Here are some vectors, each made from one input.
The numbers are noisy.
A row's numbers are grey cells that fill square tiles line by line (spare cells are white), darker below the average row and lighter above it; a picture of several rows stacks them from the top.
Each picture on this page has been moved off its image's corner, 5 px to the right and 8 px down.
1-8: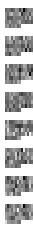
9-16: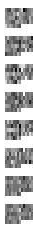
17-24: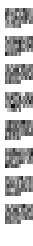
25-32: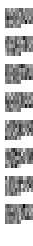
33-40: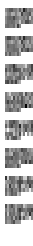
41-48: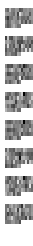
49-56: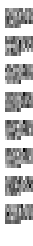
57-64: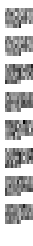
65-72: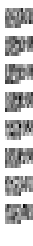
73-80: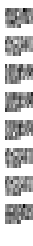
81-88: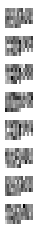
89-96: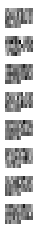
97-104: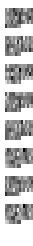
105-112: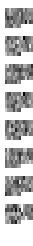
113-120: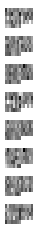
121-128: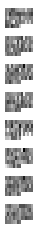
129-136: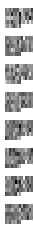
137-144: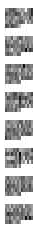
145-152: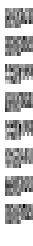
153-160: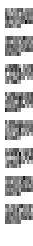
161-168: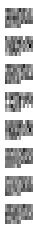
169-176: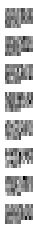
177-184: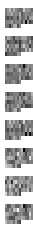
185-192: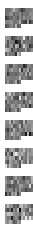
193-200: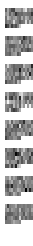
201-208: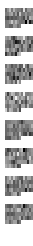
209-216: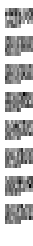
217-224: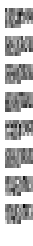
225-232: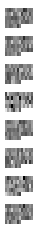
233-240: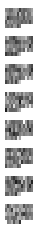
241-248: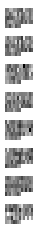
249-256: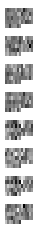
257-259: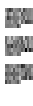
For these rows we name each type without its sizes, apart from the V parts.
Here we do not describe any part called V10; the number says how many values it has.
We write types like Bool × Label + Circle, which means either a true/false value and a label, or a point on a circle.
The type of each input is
Bool × (Line × Line + V10).
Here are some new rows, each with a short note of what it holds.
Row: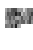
a point on each of two lines and a true/false value
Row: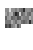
a true/false value and a value of V10
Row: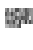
a true/false value and a value of V10
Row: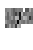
a point on each of two lines and a true/false value
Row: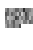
a true/false value and a value of V10
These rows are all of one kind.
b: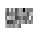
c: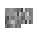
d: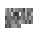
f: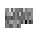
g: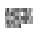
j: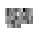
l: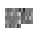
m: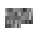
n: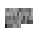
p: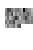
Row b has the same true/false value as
g, j and p.
